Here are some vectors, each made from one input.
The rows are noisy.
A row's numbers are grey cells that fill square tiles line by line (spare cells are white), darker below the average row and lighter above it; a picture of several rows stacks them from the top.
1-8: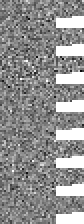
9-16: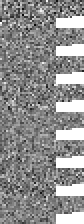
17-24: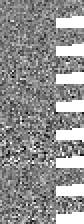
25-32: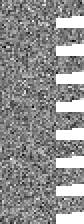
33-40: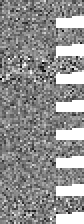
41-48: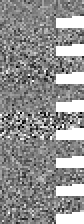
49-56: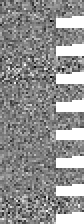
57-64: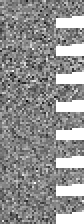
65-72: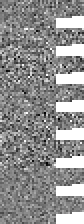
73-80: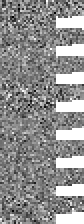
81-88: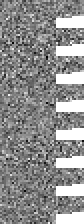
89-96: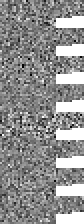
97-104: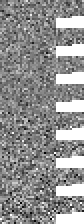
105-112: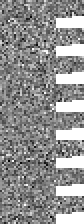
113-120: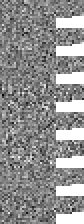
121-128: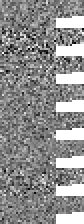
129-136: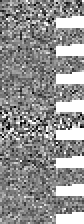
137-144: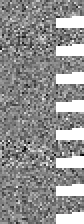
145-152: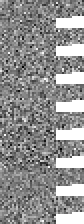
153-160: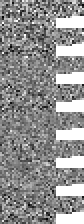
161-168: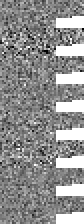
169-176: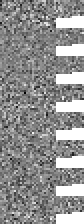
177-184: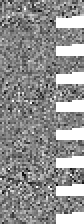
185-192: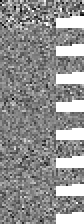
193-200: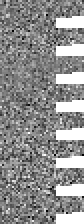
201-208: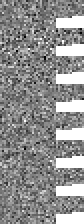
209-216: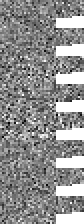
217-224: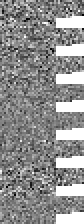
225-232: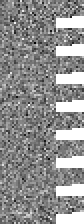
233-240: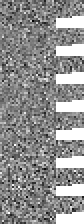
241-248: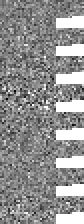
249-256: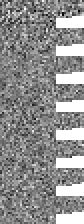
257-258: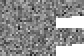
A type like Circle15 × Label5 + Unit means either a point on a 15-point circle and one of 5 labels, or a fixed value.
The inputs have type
Label7 × Tree13 + List2(Line7).
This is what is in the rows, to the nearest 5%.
About 55% of them hold one of 7 labels and a node of a 13-node tree. The rest are lists of up to two points on a 7-point line: a few of all rows are empty, 20% hold one and 25% two.
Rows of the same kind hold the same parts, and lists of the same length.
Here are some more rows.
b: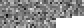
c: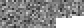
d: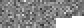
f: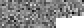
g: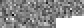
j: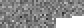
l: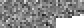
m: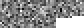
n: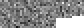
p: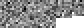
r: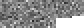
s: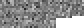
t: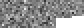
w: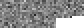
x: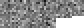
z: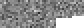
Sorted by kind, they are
b, d, s, w, x
c, f
g, j, m, n, p
l, r, t, z

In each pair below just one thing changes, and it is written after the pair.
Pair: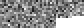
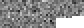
the node of the tree
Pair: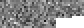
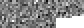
the node of the tree
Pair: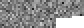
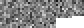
the label
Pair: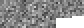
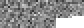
the label
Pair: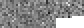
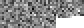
the label
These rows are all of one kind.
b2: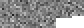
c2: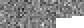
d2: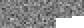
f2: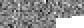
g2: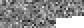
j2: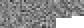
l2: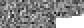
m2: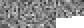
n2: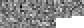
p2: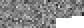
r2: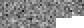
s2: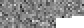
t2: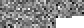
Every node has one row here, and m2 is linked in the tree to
f2.
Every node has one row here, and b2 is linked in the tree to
s2.
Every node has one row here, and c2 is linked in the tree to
n2.
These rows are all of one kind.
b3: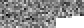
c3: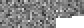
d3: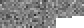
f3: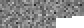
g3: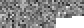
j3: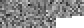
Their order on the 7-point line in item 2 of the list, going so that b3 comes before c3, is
b3, c3, g3, j3, d3, f3.
